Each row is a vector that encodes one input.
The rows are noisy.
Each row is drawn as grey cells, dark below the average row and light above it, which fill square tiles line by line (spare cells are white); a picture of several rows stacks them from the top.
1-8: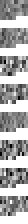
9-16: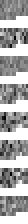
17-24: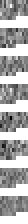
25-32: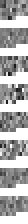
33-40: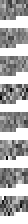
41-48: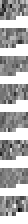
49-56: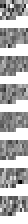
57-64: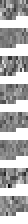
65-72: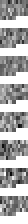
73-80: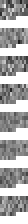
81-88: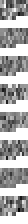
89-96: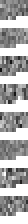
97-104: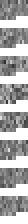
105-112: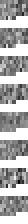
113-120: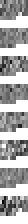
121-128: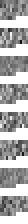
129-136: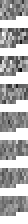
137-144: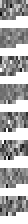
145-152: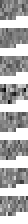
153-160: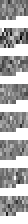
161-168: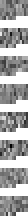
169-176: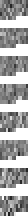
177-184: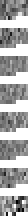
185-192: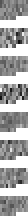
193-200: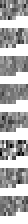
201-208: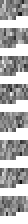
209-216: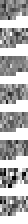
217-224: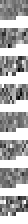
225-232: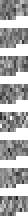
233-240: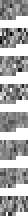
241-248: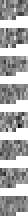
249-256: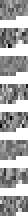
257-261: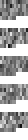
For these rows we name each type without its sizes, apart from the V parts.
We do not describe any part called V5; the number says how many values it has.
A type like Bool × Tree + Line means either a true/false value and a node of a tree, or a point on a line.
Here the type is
List(Label × V5).
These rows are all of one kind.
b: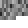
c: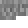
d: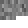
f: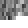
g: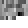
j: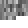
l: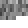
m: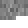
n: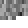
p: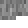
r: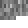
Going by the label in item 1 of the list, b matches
f and n.
